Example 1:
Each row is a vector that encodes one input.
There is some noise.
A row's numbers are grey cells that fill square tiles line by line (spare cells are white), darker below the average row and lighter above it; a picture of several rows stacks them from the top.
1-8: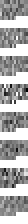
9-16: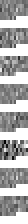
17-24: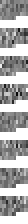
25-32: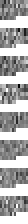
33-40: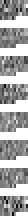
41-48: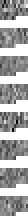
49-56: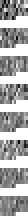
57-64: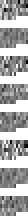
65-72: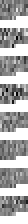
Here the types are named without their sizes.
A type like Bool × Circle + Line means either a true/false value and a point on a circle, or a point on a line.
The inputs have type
Bool × Bool × Bool × (Circle + Unit) + Unit.
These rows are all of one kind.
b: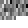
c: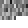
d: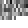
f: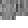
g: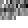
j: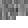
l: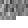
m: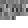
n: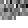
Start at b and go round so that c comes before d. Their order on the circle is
b, j, l, m, c, d, f, n, g.
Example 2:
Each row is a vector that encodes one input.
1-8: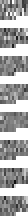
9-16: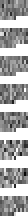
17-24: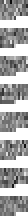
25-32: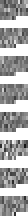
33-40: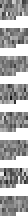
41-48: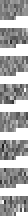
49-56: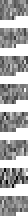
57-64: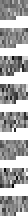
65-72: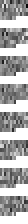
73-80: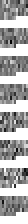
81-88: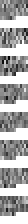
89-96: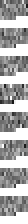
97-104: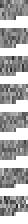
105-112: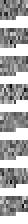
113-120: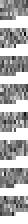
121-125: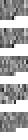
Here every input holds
either a point on a 6-point circle, or a point on a 9-point circle.
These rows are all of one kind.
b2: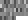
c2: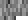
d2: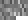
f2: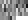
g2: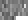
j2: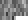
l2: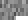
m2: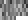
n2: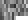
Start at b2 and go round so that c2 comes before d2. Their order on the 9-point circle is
b2, c2, m2, g2, f2, l2, j2, n2, d2.
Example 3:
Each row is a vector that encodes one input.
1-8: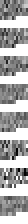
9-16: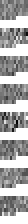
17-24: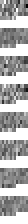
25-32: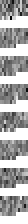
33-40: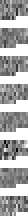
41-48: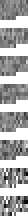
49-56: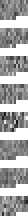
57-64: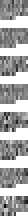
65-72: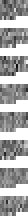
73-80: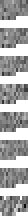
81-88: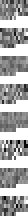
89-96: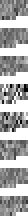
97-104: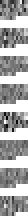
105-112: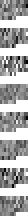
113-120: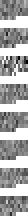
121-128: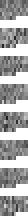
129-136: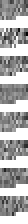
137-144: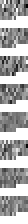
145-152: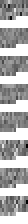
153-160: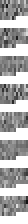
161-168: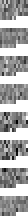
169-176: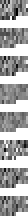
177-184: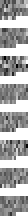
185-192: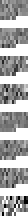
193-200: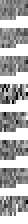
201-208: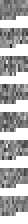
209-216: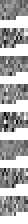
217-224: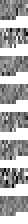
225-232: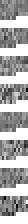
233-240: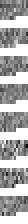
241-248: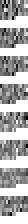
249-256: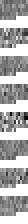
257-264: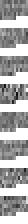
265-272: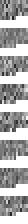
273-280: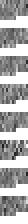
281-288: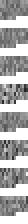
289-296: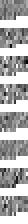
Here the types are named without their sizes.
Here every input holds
a list of points on a circle.
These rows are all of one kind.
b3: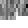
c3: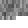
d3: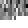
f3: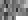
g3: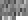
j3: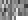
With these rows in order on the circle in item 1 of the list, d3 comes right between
b3 and f3.
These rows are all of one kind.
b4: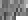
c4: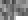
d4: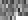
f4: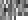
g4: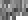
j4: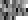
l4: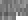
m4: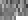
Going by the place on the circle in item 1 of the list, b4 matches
f4 and j4.
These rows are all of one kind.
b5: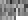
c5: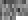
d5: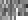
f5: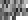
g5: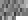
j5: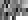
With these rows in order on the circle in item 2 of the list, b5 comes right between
c5 and f5.
